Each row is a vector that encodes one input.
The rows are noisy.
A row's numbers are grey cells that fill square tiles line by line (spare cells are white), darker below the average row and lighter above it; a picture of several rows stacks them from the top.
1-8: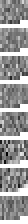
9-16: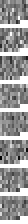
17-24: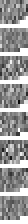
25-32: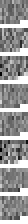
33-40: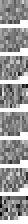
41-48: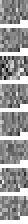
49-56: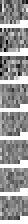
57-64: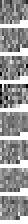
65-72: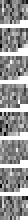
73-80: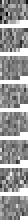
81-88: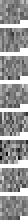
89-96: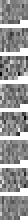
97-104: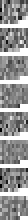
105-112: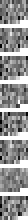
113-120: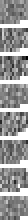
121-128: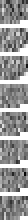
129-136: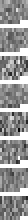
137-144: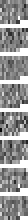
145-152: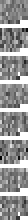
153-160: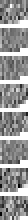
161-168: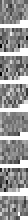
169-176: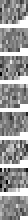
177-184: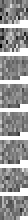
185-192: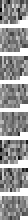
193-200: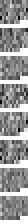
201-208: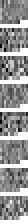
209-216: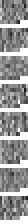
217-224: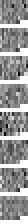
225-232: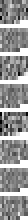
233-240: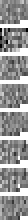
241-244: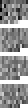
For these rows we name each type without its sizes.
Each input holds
a node of a tree, together with either a point on a line and a true/false value, or a node of a tree.
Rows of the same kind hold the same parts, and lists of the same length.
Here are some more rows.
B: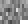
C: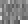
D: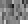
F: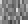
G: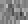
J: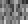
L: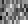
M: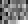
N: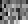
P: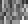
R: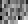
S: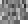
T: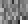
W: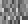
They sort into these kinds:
B, C, D, F, G, J, P, S, T, W
L, M, N, R

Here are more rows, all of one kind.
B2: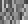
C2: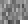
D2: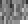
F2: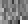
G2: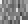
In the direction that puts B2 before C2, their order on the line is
F2, G2, D2, B2, C2.
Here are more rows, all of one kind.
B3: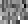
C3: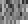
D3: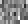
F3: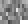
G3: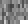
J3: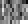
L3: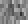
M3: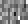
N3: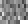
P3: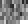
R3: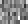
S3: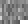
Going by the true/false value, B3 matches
G3, P3 and S3.
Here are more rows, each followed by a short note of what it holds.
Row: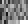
a node of each of two trees
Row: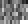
a point on a line, a node of a tree and a true/false value
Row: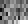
a node of each of two trees
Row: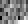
a node of each of two trees
